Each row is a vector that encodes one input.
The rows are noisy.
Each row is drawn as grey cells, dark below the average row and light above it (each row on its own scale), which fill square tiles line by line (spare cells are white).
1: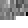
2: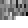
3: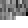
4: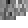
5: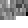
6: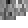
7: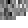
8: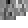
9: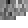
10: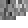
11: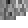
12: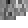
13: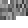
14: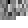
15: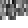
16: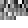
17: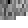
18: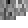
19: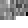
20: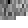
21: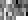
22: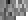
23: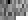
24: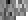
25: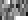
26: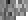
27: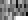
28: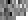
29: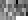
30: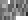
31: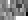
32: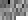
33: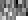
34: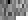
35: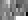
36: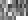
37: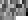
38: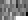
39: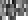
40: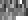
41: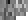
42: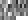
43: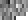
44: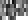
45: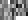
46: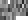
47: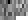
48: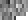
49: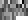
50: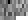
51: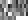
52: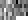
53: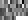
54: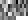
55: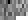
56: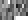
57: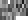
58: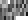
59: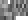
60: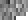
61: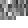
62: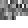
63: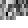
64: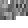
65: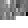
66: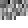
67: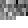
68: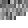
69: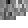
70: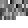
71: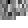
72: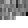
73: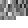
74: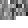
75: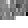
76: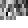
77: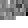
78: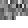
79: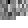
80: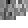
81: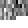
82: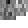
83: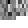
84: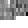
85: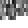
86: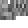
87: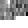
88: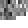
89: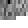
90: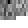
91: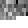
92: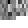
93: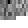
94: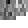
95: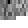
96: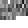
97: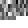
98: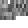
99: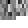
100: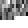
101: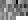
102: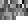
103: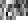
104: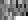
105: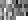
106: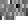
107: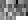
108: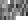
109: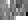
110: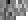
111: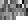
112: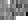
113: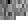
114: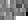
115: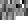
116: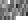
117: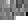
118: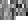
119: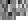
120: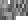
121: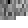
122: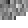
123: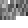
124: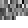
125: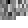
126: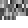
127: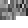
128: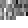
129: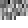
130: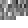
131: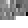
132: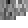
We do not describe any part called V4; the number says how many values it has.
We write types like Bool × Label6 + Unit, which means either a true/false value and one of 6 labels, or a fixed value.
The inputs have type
List2(Bool × V4).
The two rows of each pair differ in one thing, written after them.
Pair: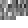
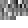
the true/false value in item 2 of the list
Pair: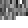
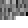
the true/false value in item 2 of the list
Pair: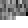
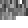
the true/false value in item 2 of the list
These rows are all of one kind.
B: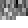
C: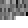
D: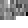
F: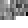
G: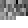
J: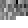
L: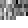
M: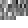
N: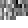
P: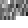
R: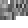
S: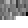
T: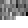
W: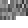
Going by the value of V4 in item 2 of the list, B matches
P, S and T.
